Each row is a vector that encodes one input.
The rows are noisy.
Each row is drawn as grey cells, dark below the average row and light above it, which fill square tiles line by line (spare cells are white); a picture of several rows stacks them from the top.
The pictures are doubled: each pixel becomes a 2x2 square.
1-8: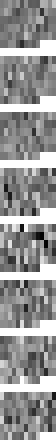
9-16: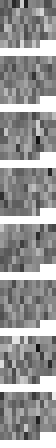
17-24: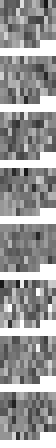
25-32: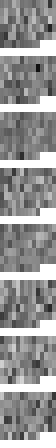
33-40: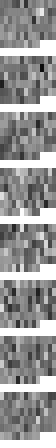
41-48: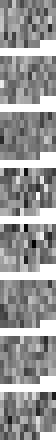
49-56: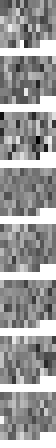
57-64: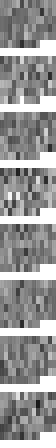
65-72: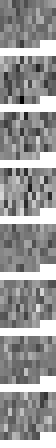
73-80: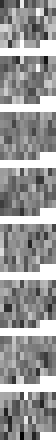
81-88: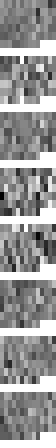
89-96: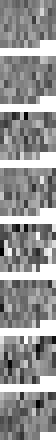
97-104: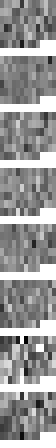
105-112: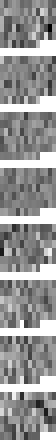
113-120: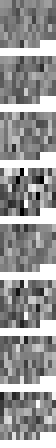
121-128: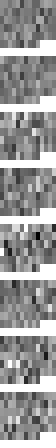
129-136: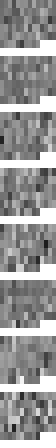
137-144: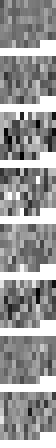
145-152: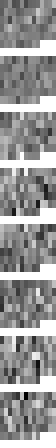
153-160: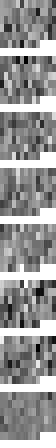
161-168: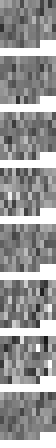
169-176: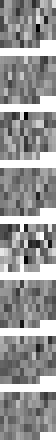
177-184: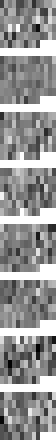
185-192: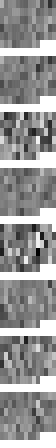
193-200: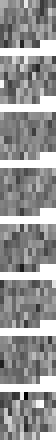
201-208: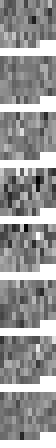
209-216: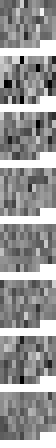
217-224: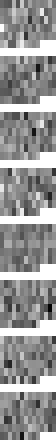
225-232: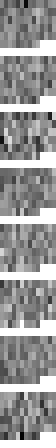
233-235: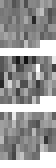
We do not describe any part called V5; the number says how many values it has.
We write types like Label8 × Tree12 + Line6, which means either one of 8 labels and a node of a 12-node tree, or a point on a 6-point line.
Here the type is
Bool × Line6 + List2(Line8) × V5.
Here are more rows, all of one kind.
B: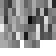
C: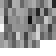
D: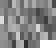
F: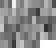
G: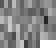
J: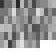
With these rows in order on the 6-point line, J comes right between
C and F.
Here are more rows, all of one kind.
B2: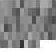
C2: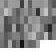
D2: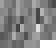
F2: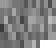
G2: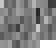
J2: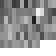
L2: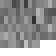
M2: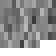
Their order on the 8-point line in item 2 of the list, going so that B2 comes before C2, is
B2, G2, J2, M2, C2, L2, F2, D2.
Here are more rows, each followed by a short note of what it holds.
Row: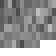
a value of V5, together with a list of two items
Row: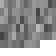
a value of V5, together with a list of two items
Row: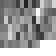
a value of V5, together with a list of one item
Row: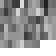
a value of V5, together with the empty list
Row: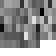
a value of V5, together with a list of one item
